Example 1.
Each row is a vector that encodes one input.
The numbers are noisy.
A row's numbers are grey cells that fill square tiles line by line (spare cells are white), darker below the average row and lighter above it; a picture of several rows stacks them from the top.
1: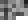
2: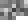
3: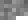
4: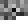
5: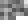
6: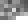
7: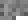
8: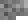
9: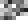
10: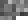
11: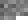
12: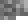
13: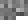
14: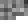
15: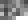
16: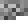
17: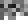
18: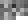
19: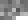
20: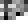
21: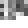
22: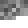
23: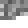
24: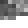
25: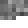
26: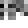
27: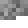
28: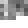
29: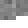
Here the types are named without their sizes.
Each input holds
a point on a line.
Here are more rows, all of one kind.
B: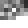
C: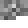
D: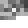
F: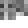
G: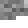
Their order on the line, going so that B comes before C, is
D, B, C, F, G.
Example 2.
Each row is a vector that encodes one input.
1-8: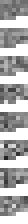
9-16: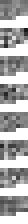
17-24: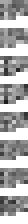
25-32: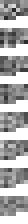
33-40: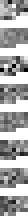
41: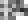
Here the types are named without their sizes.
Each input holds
a point on a line.
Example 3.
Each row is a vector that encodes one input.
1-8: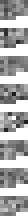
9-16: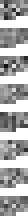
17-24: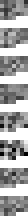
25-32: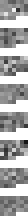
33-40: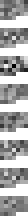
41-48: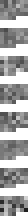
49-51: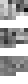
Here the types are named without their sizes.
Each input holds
either a point on a circle, or a fixed value.
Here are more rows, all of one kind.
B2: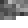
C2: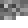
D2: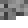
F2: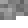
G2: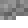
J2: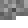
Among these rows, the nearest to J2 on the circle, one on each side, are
B2 and D2.
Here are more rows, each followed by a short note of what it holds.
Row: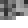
a point on a circle
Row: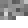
a fixed value
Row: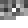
a fixed value
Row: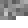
a fixed value
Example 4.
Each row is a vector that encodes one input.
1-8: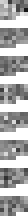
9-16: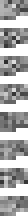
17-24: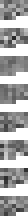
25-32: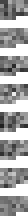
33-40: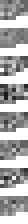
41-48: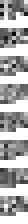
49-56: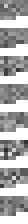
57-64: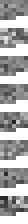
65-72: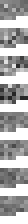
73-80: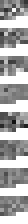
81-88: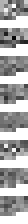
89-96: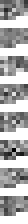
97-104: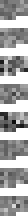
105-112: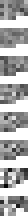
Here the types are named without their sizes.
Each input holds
either a point on a circle, or a fixed value.
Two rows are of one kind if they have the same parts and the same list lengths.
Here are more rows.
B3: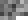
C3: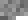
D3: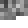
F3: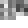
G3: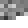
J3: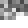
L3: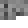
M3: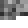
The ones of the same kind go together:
B3, C3, F3, G3, J3, L3, M3
D3

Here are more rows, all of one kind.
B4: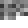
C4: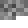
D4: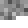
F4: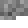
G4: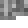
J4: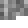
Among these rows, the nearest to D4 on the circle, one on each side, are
C4 and F4.
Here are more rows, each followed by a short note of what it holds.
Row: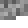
a fixed value
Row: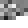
a point on a circle
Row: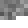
a point on a circle
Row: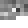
a fixed value
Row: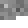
a point on a circle
